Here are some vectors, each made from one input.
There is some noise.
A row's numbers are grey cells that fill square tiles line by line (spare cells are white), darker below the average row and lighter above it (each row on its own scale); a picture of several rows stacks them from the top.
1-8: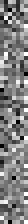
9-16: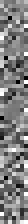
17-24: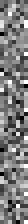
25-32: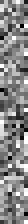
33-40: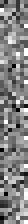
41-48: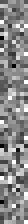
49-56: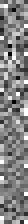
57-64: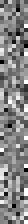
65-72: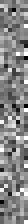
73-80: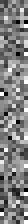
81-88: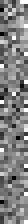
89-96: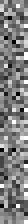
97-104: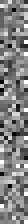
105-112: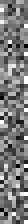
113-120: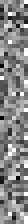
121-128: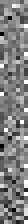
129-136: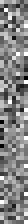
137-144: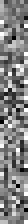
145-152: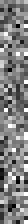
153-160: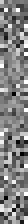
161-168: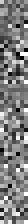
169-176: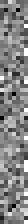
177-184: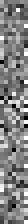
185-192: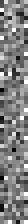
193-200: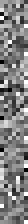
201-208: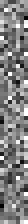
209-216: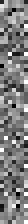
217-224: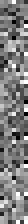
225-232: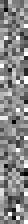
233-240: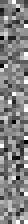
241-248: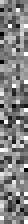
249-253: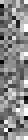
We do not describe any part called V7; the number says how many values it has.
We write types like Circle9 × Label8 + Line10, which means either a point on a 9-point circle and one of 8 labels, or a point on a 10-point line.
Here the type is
Circle10 × (Line9 + V7).
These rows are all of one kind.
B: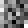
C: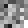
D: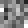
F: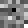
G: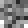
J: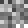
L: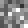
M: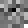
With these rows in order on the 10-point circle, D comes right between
B and J.
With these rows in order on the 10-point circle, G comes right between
B and F.
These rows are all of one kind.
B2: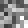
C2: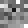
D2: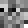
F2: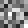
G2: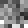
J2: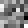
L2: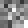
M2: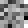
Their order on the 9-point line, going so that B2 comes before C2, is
L2, F2, B2, M2, J2, G2, C2, D2.
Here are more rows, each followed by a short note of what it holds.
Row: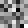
a point on a 10-point circle and a value of V7
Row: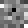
a point on a 10-point circle and a point on a 9-point line
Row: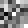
a point on a 10-point circle and a point on a 9-point line
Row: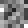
a point on a 10-point circle and a point on a 9-point line
